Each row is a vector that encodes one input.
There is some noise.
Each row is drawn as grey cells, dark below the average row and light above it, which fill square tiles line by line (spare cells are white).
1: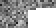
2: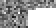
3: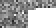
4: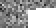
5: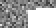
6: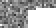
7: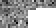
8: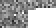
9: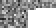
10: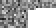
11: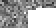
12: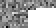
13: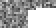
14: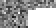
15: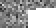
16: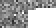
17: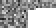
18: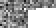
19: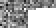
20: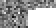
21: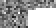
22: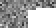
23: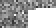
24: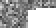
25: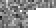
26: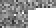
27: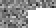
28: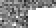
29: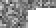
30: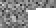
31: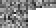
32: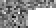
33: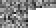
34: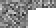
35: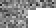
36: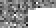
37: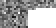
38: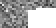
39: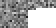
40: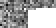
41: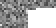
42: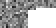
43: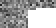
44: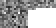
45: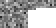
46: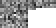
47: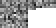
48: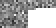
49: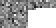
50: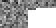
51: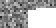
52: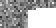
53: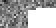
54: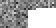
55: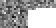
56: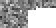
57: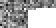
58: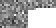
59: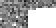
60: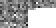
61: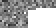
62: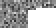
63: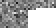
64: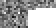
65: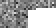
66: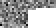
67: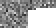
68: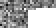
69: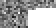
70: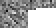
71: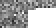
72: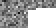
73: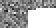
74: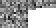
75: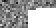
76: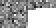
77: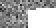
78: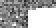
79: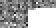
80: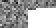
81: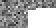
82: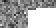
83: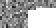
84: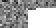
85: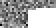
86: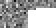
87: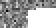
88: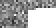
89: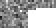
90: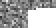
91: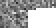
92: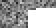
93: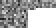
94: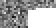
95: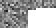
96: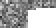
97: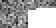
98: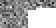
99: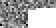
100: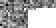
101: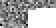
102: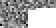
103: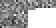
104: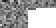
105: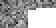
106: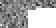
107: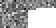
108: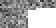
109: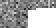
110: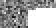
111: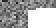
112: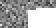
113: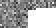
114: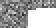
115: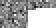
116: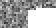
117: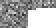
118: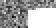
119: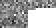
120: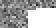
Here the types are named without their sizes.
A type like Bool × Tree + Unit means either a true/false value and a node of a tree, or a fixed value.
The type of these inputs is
Bool × Bool × Bool × Circle + Line.
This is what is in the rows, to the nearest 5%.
About 55% of them hold a point on a circle and three true/false values. The rest hold a point on a line.
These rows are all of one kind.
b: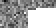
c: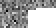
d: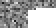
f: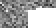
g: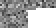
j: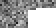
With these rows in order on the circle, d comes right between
c and j.
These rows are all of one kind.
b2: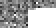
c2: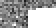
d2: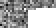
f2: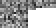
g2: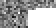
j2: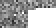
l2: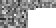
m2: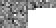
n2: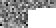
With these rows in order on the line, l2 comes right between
g2 and j2.
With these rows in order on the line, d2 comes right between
c2 and n2.
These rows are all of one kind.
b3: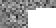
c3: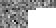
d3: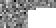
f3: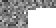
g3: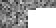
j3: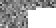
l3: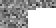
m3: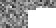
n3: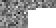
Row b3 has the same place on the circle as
f3 and l3.
